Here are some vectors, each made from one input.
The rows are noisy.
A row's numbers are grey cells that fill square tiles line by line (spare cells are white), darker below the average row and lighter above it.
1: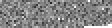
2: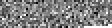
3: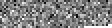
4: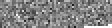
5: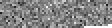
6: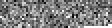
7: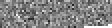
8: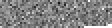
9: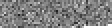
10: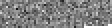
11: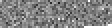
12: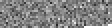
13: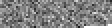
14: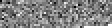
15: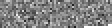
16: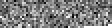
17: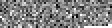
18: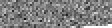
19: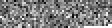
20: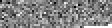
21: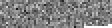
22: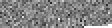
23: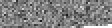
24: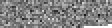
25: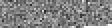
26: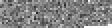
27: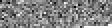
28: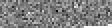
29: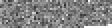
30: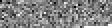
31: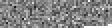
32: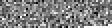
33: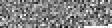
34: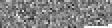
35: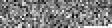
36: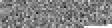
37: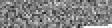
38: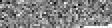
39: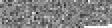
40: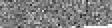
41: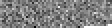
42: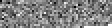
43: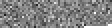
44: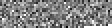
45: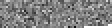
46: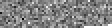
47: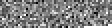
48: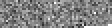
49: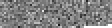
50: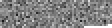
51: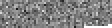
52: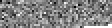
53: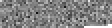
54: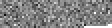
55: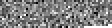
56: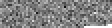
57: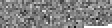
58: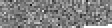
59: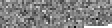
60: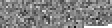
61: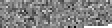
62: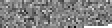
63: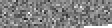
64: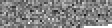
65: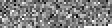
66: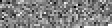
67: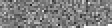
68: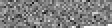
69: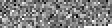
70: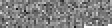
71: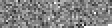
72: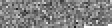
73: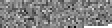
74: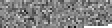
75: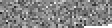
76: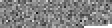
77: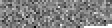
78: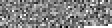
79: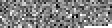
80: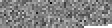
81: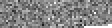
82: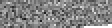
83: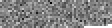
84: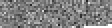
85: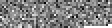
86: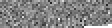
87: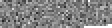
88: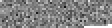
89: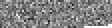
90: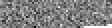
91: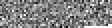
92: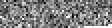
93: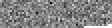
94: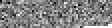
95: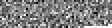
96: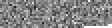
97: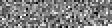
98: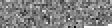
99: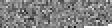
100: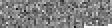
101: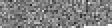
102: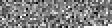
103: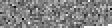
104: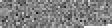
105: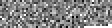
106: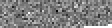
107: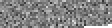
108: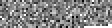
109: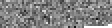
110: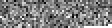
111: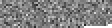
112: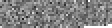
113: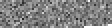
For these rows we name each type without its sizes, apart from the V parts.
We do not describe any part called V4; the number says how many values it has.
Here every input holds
either a true/false value and a value of V4, or a list of points on a line.
